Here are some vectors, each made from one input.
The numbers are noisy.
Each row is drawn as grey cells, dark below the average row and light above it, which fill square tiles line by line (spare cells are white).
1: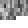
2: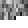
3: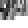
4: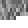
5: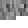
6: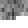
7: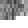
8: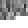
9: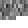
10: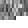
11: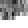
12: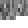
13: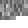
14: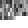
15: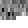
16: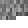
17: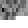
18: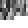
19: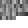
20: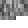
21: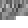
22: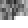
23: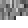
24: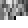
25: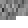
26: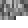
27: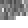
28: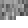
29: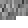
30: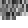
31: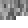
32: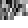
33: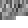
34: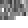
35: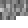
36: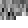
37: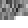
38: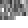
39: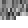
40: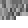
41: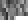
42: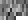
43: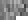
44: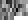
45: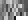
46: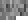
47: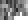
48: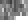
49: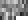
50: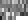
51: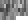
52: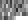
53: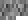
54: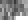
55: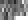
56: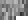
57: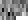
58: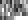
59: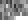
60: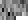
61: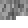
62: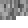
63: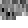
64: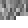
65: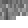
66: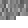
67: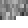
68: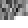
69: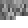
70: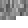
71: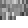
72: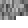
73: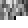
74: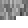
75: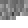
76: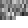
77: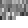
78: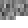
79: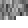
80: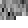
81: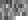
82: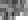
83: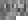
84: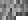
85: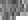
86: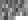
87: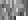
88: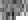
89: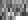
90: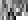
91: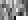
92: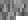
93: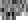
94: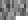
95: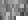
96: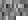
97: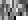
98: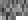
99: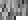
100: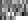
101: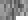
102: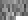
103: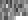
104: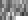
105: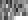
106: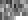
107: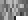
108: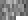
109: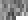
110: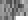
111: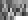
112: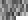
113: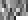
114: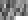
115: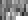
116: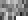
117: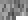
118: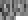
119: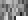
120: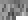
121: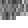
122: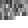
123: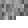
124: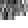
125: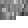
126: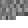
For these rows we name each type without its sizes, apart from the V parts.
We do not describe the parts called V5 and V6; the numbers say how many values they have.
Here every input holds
either a value of V5 and a value of V6, or a list of points on a line.
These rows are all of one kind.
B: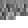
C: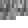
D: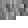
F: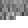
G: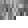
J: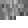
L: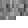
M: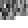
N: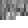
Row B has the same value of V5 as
D, M and N.
